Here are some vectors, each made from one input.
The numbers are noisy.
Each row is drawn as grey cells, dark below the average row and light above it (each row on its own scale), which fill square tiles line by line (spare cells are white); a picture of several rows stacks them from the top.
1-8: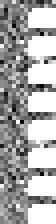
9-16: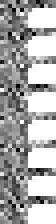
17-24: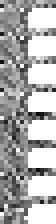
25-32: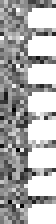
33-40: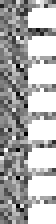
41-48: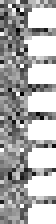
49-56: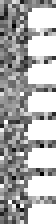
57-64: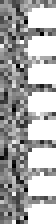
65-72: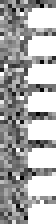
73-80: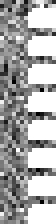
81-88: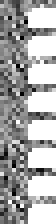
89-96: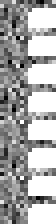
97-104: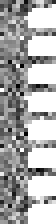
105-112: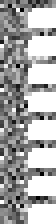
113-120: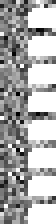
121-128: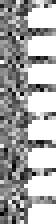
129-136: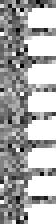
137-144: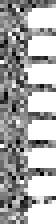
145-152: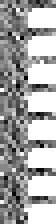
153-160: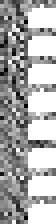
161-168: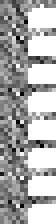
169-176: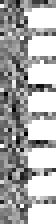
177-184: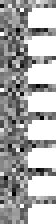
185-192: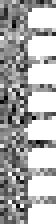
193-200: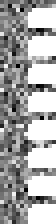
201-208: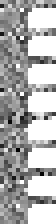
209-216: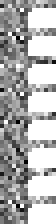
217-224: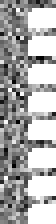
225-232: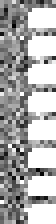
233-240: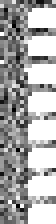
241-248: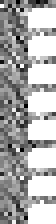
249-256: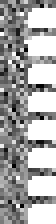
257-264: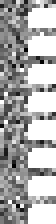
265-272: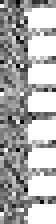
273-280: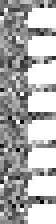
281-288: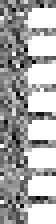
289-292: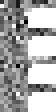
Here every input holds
one of 5 labels.
